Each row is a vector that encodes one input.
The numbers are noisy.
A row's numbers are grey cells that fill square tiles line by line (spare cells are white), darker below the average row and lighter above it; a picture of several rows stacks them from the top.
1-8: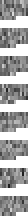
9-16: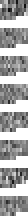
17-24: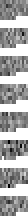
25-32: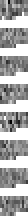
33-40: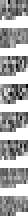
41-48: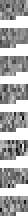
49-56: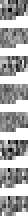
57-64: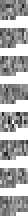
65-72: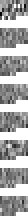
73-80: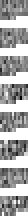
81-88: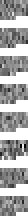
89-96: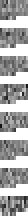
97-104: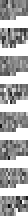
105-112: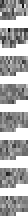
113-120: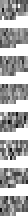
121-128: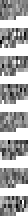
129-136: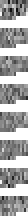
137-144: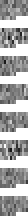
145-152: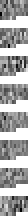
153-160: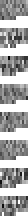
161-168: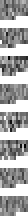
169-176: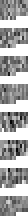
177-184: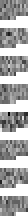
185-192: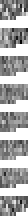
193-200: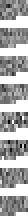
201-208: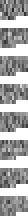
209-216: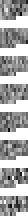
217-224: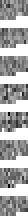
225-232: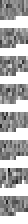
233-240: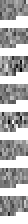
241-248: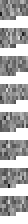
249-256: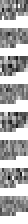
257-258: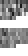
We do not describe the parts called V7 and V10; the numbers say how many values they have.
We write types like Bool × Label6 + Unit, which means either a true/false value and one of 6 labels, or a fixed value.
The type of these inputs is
(Bool × V7 + Line6) × Circle8 + V10.
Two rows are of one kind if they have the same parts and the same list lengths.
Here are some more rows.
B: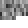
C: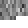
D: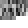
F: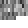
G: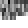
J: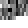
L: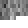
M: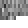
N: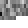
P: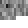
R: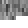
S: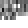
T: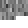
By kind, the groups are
B, P, R, T
C, F, L, M, N
D, G, J, S

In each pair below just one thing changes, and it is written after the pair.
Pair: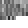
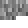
the true/false value
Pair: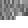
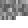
the true/false value
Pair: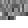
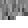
the value of V7
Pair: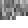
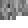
the value of V7
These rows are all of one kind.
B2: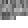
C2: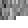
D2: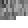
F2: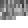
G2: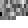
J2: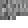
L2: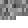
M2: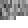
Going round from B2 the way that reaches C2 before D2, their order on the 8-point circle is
B2, M2, F2, L2, C2, G2, D2, J2.
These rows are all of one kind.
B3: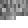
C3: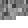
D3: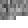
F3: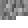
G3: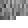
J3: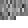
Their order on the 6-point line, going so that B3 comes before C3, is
G3, B3, D3, C3, F3, J3.
